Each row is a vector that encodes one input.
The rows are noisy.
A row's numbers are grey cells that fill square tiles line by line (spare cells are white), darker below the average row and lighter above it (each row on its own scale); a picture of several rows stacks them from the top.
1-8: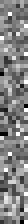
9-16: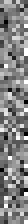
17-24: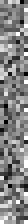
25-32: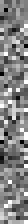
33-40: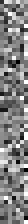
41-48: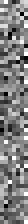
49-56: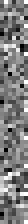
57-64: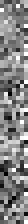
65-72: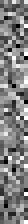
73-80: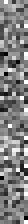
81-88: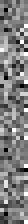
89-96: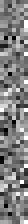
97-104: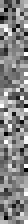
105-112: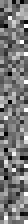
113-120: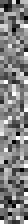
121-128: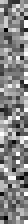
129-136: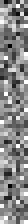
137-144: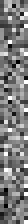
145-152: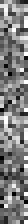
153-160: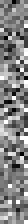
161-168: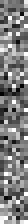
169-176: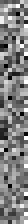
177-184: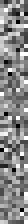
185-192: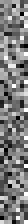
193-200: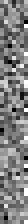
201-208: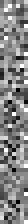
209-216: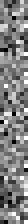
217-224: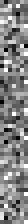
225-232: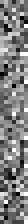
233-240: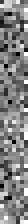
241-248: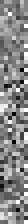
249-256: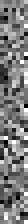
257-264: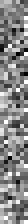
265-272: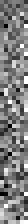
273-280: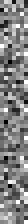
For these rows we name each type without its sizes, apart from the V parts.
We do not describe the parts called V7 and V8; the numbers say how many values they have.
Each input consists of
either a fixed value, or a label and four true/false values, or a node of a tree, or a value of V7 and a value of V8.
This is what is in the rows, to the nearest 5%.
A few of them hold a fixed value. About 65% of them hold a label and four true/false values. About 15% of them hold a node of a tree. The rest hold a value of V7 and a value of V8.
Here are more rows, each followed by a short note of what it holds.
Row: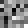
a label and four true/false values
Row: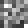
a fixed value
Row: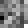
a value of V7 and a value of V8
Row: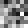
a node of a tree
